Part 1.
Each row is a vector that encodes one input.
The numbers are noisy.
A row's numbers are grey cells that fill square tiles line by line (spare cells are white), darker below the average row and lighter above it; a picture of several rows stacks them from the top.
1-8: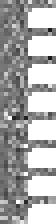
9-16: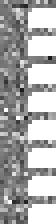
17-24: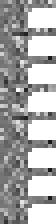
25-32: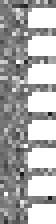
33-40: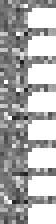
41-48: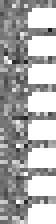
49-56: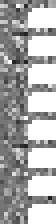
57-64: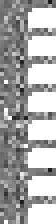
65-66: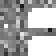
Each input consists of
either a fixed value, or three true/false values.
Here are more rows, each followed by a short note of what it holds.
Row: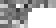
a fixed value
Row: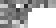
a fixed value
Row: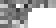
a fixed value
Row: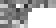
a fixed value
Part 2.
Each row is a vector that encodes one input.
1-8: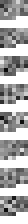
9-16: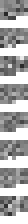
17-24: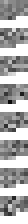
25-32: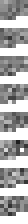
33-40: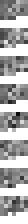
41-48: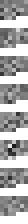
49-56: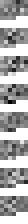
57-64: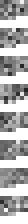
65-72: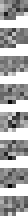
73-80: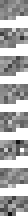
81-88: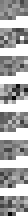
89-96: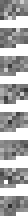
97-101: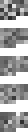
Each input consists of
a point on a 16-point line.
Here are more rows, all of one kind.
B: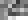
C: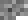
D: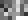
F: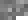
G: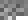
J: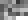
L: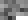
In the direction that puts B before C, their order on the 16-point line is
F, G, D, B, J, L, C.
